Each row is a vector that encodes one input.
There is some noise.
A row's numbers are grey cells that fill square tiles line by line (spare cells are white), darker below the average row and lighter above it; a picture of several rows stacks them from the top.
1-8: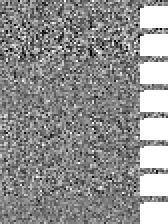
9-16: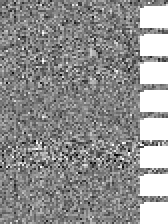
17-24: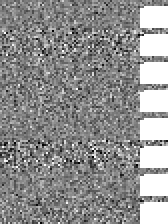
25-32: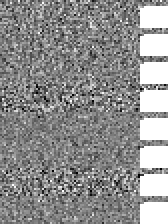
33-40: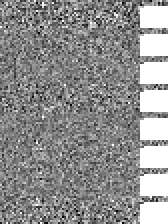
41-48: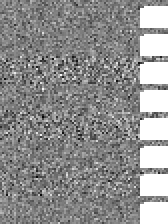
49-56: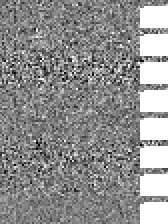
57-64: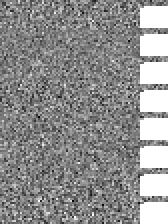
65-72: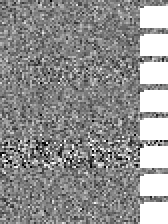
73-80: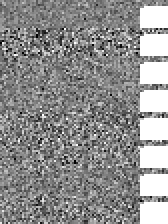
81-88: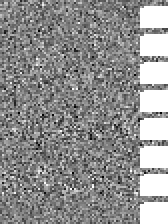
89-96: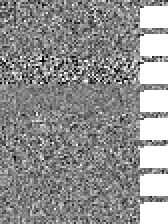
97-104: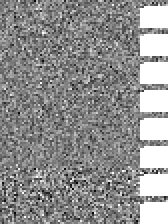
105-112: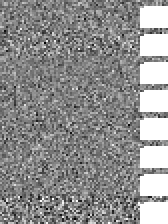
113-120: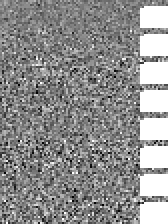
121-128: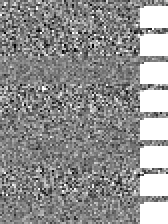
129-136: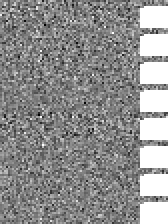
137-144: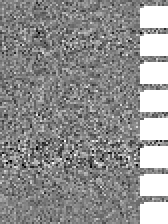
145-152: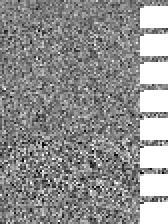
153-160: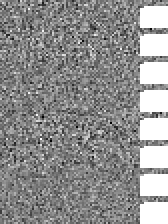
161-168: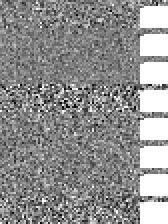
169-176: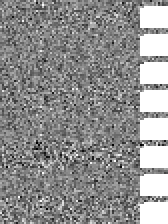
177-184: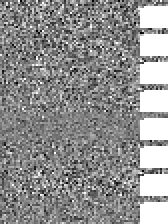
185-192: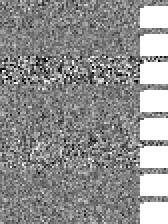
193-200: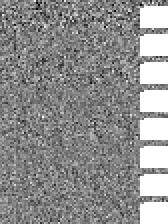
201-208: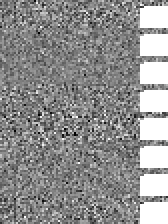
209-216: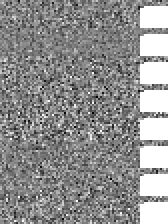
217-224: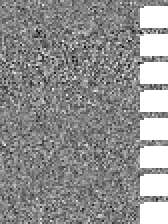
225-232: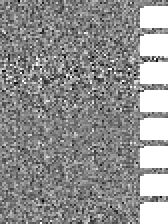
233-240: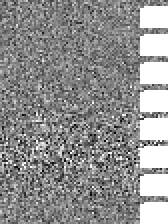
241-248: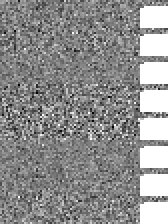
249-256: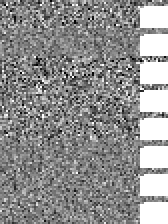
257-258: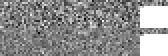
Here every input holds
either one of 9 labels, or a point on a 3-point line and a point on a 4-point line, or a point on a 6-point line, or three true/false values.
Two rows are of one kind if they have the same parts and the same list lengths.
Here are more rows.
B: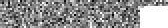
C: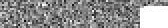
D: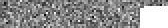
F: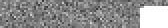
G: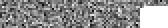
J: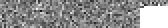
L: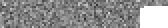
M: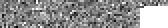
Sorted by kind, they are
B, D, G
C
F, L
J, M

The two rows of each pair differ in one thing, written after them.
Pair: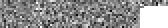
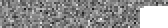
the place on the 3-point line
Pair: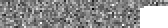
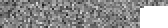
the place on the 3-point line
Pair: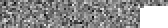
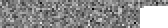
the place on the 4-point line
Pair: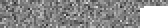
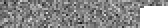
the place on the 3-point line
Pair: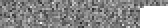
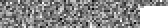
the place on the 4-point line
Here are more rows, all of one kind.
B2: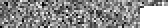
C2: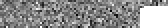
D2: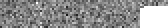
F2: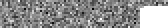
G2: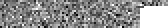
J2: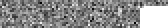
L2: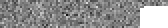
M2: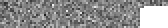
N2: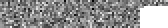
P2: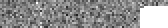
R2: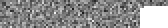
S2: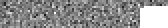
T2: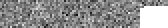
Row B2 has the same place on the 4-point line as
G2, L2 and T2.
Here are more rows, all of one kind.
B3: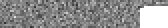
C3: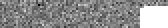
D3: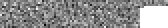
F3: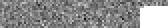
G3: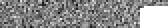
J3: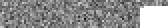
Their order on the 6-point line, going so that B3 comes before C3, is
B3, G3, D3, C3, F3, J3.
